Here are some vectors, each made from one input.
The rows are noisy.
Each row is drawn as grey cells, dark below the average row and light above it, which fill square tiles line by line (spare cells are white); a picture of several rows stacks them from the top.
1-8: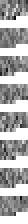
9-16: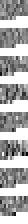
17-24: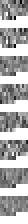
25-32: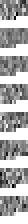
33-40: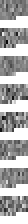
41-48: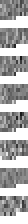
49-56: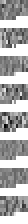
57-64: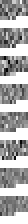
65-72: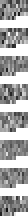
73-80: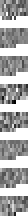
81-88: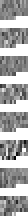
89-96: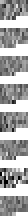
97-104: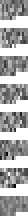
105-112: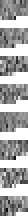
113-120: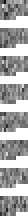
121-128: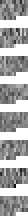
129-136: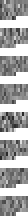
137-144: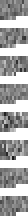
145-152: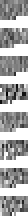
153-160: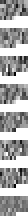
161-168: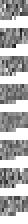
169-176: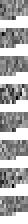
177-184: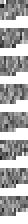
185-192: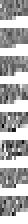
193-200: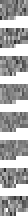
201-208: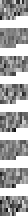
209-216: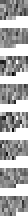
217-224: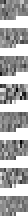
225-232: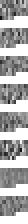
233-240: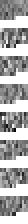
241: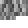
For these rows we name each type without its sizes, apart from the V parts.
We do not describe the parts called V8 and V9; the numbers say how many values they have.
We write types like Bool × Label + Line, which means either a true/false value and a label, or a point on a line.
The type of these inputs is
(Line + V9) × Tree + V8.
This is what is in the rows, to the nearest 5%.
About 80% of them hold a node of a tree, together with either a point on a line, or a value of V9. The rest hold a value of V8.
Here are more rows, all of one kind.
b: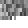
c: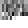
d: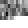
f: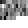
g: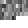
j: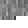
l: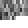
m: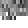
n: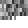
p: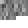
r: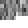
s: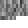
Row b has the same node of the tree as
c, n and p.
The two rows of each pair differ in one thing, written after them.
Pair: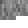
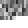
the place on the line
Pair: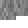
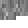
the place on the line
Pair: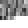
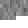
the node of the tree
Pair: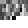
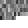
the place on the line
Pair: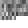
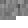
the place on the line
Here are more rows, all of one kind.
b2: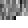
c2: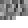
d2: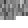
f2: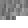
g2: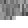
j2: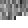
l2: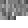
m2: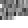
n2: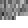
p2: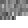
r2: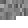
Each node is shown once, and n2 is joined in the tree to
f2.
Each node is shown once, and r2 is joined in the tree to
g2.
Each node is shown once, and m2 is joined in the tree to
d2, f2 and g2.
